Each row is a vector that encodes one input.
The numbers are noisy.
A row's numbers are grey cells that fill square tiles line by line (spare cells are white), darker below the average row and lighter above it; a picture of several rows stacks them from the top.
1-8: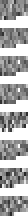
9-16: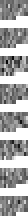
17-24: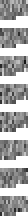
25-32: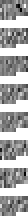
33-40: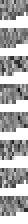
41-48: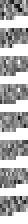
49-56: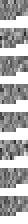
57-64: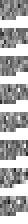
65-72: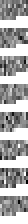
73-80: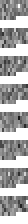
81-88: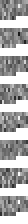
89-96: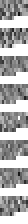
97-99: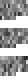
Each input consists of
a true/false value, together with either one of 8 labels, or a point on a 5-point line.
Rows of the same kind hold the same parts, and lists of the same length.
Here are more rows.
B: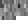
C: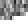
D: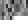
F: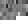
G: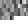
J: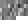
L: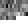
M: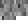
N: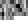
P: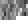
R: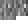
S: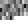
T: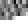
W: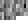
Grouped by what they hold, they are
B, D, F, J, L, M, N, P, R
C, G, S, T, W

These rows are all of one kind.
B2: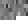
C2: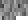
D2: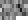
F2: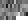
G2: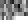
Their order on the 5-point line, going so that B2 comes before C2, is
B2, F2, C2, G2, D2.
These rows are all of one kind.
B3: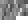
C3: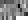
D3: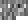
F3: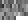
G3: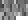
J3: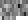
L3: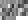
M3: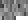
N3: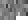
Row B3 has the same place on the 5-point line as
D3 and L3.
